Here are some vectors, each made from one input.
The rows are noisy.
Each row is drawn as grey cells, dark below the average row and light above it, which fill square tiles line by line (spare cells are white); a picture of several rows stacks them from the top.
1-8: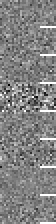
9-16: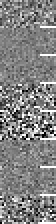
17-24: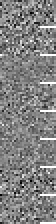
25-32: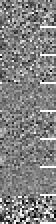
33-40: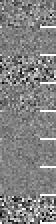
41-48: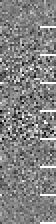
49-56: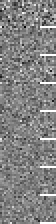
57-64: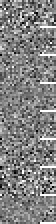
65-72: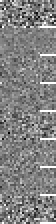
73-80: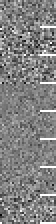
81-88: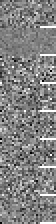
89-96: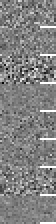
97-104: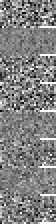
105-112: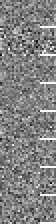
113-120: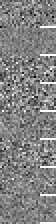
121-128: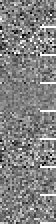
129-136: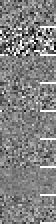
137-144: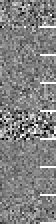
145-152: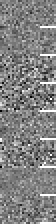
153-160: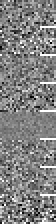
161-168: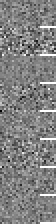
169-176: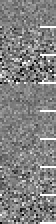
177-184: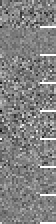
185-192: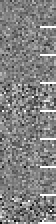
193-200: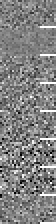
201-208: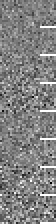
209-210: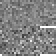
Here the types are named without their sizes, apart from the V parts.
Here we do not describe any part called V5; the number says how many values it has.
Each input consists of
a point on a line, together with either a point on a circle, or a list of values of V5.
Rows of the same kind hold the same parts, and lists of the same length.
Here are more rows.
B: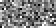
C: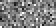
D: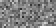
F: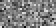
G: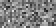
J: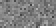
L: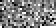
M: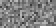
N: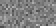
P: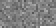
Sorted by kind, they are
B
C, F, P
D, M, N
G, J, L

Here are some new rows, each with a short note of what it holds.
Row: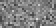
a point on a circle and a point on a line
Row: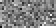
a point on a line, together with a list of two items
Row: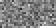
a point on a line, together with a list of two items
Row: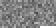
a point on a line, together with a list of one item
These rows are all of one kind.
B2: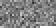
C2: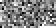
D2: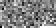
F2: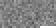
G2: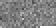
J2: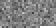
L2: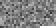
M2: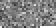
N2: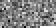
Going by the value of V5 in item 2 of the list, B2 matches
F2 and L2.
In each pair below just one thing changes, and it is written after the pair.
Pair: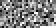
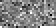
the value of V5 in item 2 of the list
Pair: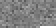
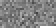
the value of V5 in item 1 of the list
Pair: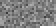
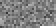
the value of V5 in item 2 of the list
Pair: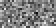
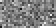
the value of V5 in item 1 of the list
